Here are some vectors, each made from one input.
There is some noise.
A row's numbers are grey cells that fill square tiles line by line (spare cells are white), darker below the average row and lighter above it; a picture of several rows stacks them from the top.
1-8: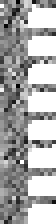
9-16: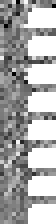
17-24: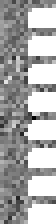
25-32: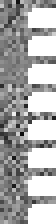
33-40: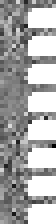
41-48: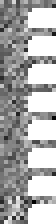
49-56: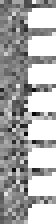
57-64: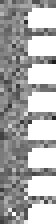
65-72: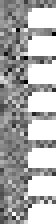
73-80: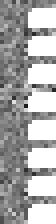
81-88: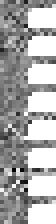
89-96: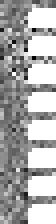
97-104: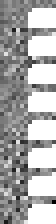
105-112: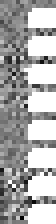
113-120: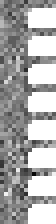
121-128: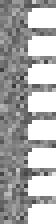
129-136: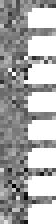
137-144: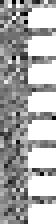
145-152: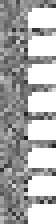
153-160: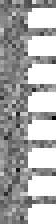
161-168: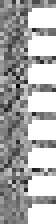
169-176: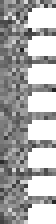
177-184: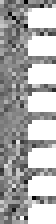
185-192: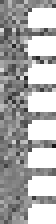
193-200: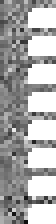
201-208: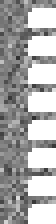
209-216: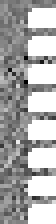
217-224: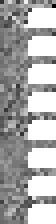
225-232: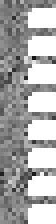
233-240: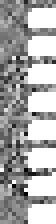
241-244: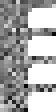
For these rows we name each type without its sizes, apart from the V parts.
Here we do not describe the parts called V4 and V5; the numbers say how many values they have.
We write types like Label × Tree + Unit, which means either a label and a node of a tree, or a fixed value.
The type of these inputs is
((Bool × Bool × Bool + Unit) × V4 × V5 + Unit) × (Tree + Unit).
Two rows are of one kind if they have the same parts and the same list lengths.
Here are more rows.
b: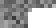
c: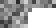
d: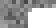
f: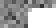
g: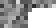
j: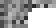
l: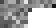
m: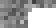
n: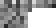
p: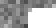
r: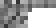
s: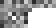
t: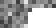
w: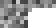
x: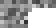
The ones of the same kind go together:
b, c, f, m, p, s, t
d, g
j, r
l, w
n
x

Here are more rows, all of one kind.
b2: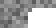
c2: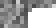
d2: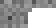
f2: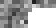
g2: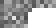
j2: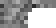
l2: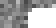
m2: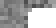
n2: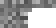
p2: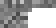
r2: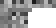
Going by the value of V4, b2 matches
g2, j2 and n2.
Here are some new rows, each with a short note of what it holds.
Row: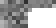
a node of a tree, a value of V4 and a value of V5
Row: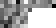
a node of a tree
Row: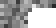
a fixed value
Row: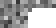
a node of a tree, a value of V4 and a value of V5
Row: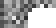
a node of a tree, a value of V4 and a value of V5
